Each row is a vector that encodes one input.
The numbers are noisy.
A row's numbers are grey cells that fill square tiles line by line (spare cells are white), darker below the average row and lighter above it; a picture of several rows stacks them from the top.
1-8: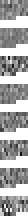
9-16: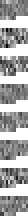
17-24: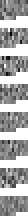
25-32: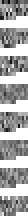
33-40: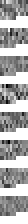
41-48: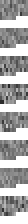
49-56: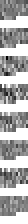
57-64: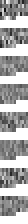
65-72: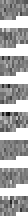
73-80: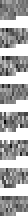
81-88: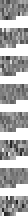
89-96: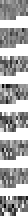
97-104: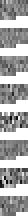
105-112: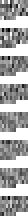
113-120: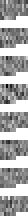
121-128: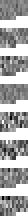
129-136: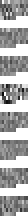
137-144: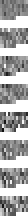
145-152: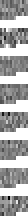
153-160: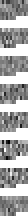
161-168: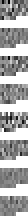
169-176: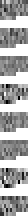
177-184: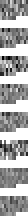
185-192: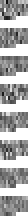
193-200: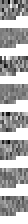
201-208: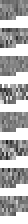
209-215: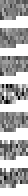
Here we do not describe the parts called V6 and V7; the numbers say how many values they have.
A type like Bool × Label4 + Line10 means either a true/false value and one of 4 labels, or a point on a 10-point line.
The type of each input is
Bool × (Tree8 × V7 + Tree9) × V6.
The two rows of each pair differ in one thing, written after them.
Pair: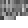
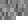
the true/false value
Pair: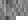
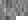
the true/false value
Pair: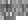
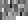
the value of V6
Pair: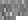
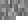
the node of the tree
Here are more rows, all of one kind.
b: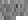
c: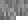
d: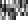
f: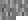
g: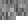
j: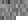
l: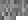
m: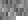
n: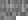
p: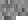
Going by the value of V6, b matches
f and p.
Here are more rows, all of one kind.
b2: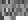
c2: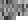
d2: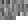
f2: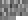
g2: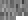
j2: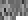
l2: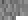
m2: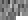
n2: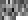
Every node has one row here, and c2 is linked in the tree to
f2.
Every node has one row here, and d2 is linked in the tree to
b2 and n2.
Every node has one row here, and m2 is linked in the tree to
f2 and n2.
